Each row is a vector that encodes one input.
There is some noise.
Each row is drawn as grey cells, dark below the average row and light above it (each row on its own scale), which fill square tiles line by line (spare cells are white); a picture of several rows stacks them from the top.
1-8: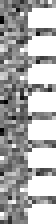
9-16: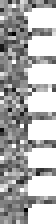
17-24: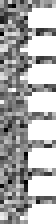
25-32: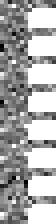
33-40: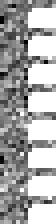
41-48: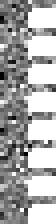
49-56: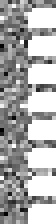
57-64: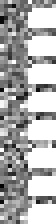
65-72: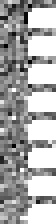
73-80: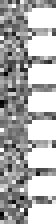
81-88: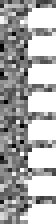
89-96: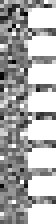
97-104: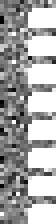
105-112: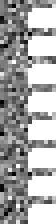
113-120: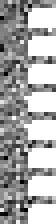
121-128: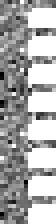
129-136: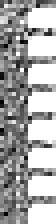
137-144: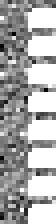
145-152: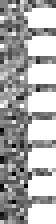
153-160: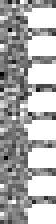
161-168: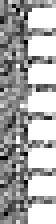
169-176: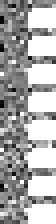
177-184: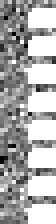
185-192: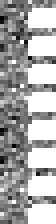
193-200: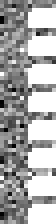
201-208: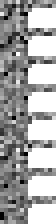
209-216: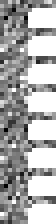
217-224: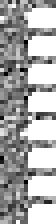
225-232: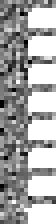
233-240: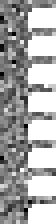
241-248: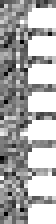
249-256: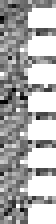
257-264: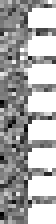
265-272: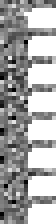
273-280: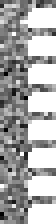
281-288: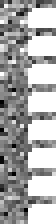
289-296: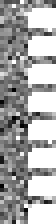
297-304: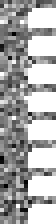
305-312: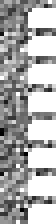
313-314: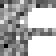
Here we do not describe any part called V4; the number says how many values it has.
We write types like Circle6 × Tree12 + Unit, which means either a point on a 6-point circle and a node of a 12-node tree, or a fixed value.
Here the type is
(Bool × V4 + Unit) × Label5 × Tree9 + List2(Circle9).
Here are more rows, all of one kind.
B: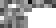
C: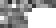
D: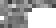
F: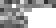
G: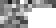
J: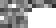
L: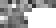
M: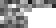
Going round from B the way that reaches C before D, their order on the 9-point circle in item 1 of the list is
B, M, F, G, L, C, D, J.
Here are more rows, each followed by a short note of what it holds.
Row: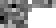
one of 5 labels and a node of a 9-node tree
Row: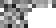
the empty list
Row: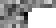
one of 5 labels, a node of a 9-node tree, a true/false value and a value of V4
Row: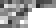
a list of one item
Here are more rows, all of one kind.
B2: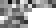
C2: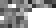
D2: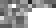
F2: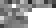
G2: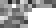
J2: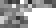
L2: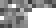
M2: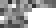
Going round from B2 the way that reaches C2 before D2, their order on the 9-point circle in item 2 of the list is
B2, G2, F2, C2, L2, M2, D2, J2.
